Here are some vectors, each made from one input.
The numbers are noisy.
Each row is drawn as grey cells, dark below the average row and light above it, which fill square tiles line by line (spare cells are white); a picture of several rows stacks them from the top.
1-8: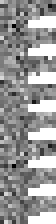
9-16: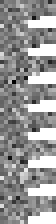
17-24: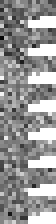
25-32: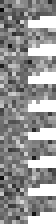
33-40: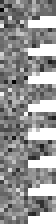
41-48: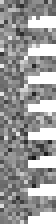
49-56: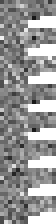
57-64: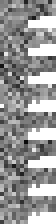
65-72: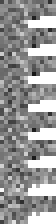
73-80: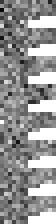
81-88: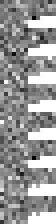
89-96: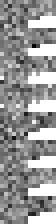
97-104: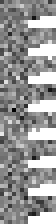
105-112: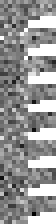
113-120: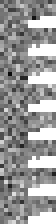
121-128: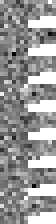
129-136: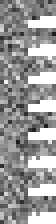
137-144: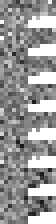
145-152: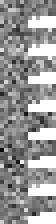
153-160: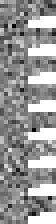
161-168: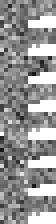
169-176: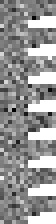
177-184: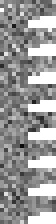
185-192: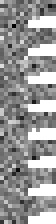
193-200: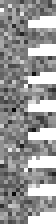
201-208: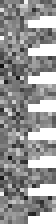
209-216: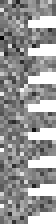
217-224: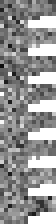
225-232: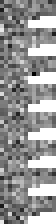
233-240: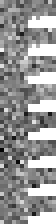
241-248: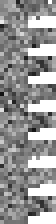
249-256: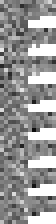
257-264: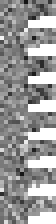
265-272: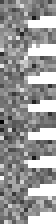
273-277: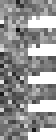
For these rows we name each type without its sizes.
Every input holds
either a node of a tree, or three true/false values.
